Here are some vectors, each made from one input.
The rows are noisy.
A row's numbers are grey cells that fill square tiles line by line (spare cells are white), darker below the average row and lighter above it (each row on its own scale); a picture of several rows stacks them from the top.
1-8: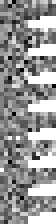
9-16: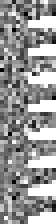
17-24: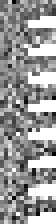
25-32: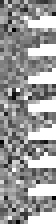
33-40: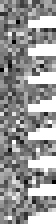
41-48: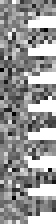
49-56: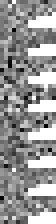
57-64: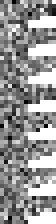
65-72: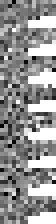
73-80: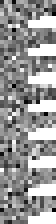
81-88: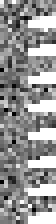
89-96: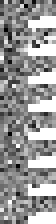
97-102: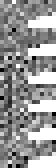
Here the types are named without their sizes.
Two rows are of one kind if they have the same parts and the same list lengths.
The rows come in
2 kinds.
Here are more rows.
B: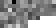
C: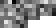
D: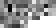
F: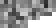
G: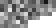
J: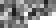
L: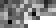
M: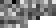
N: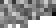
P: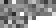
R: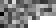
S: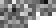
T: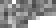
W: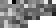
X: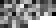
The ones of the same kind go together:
B, C, M, N, W
D, F, G, J, L, P, R, S, T, X

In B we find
a point on a line.
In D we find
a point on a circle, a point on a line and a true/false value.
